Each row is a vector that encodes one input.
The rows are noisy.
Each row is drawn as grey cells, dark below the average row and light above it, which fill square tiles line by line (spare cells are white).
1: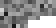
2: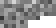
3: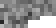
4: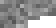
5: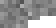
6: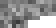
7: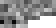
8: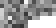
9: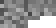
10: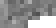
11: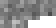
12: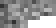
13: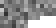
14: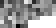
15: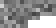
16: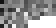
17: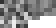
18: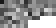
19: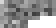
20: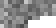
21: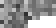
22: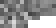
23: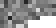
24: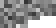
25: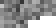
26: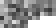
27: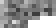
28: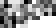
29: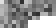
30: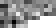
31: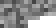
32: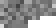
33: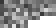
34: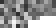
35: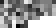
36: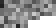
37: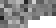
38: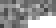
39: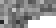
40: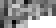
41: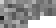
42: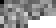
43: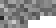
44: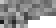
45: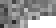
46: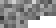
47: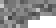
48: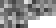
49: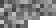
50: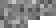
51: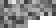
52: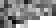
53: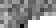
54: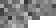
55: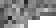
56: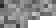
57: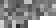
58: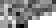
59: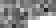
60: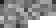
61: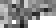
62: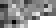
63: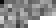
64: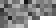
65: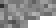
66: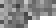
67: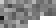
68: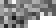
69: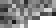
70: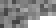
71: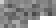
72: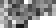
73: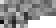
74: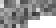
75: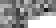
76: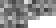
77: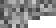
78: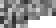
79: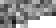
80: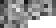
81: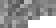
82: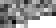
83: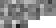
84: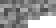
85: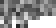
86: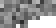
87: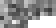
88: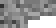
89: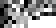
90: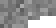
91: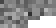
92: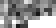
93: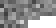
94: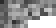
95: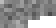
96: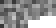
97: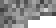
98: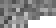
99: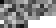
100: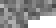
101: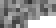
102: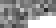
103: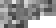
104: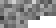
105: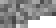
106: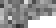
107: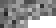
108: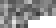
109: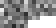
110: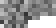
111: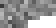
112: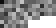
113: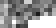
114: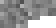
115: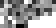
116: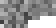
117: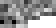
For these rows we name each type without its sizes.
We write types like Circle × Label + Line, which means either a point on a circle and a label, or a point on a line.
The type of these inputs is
Line × (Tree + Unit).
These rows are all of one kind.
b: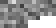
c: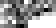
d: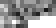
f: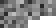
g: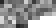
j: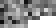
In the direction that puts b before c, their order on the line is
b, d, j, g, c, f.
